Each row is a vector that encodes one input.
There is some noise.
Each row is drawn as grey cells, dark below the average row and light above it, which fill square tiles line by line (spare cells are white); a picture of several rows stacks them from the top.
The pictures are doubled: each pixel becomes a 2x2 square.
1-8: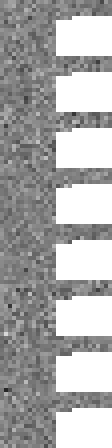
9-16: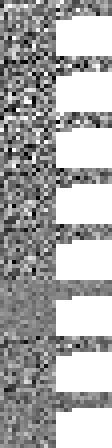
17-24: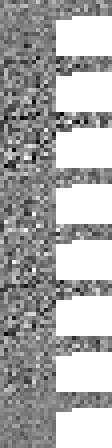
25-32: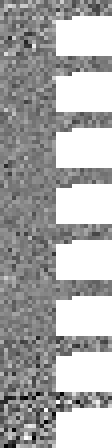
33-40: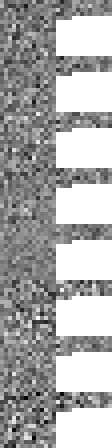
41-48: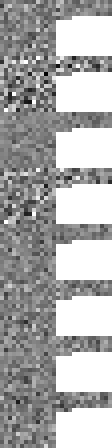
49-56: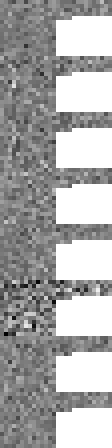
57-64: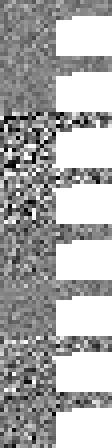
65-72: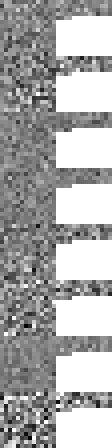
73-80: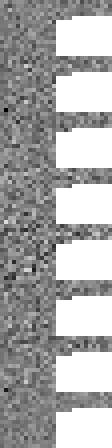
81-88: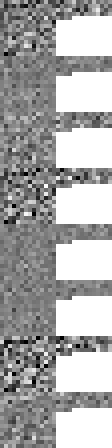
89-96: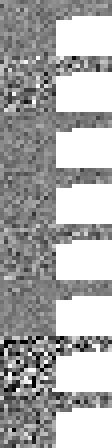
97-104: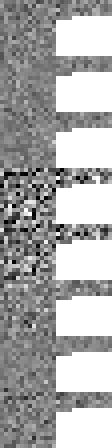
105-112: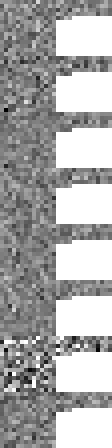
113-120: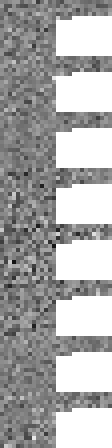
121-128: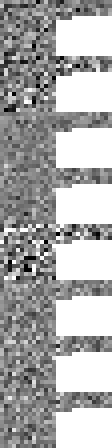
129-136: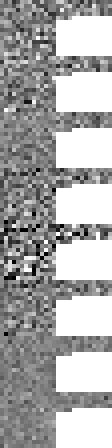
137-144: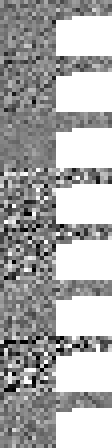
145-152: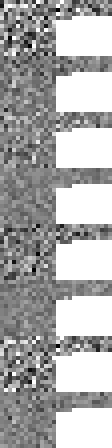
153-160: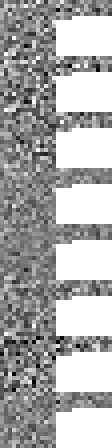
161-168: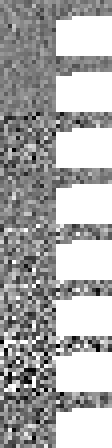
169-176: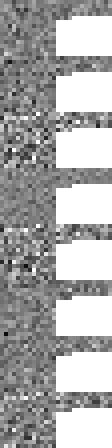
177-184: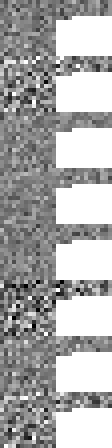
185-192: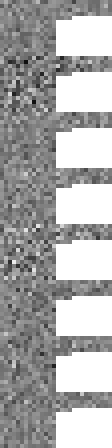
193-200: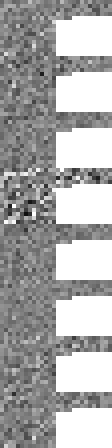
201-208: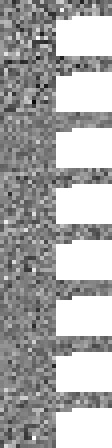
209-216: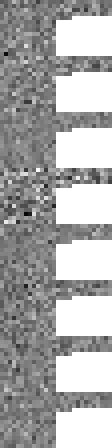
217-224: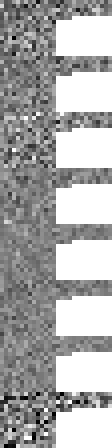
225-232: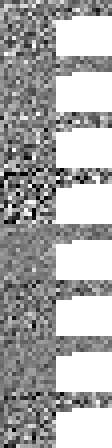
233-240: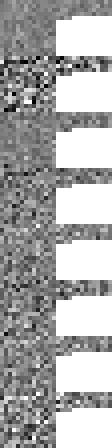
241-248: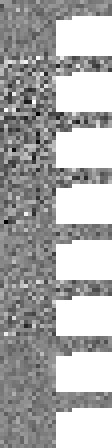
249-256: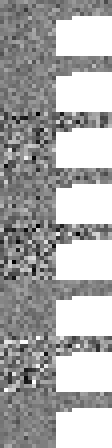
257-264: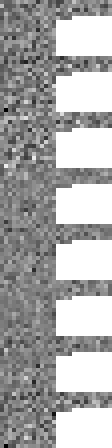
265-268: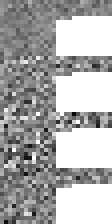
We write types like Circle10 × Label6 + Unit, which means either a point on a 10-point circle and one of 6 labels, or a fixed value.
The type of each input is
List3(Bool × Line5).
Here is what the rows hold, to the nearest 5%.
All of them are lists of up to three items, each a point on a 5-point line and a true/false value: a few are empty, 15% hold one, 25% two and 60% three.
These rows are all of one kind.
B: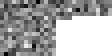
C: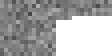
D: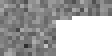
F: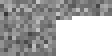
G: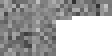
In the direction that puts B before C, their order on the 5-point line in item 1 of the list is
B, F, G, D, C.
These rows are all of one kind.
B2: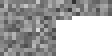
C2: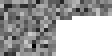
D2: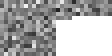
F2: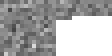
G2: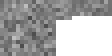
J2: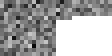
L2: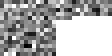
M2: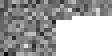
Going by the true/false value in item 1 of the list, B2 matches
J2 and M2.
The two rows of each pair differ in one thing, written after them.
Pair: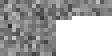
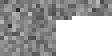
the true/false value in item 1 of the list
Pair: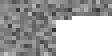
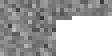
the place on the 5-point line in item 1 of the list
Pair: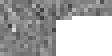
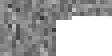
the place on the 5-point line in item 1 of the list
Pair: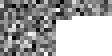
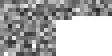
the true/false value in item 1 of the list
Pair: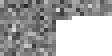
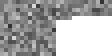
the true/false value in item 1 of the list
